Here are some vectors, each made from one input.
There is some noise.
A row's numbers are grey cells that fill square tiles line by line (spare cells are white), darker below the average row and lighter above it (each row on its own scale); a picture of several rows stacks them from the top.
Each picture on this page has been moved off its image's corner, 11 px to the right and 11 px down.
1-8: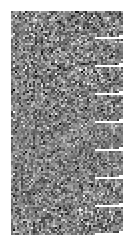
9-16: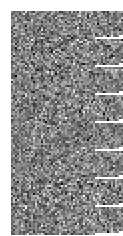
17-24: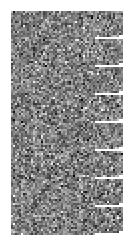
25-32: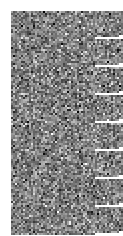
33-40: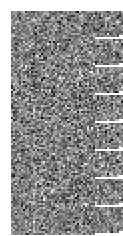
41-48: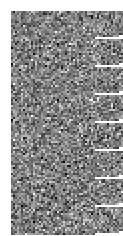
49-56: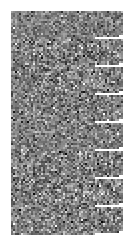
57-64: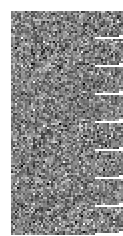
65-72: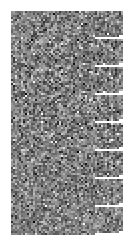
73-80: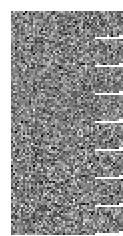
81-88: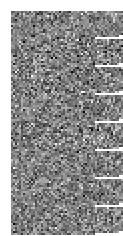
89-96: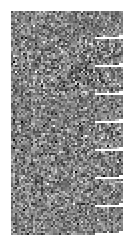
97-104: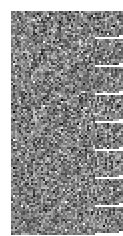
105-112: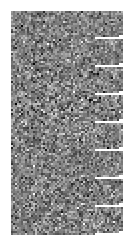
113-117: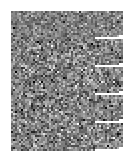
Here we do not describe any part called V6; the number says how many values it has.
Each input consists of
a true/false value, together with either a point on an 8-point circle, or a value of V6.
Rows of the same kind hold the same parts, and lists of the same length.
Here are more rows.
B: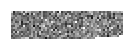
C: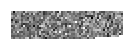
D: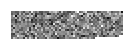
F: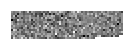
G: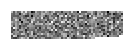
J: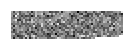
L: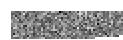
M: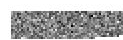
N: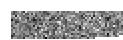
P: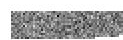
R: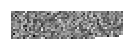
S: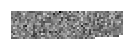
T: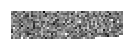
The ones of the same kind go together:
B, C, F, G, J, M, N, P, T
D, L, R, S

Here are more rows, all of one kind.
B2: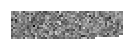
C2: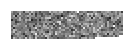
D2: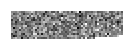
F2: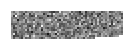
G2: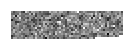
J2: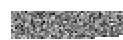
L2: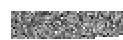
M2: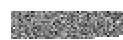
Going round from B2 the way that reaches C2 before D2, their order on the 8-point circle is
B2, F2, J2, M2, L2, G2, C2, D2.
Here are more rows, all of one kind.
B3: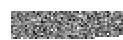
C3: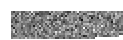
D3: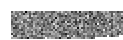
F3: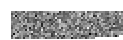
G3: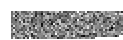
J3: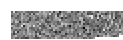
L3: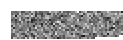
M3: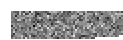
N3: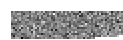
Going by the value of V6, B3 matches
C3, F3 and G3.
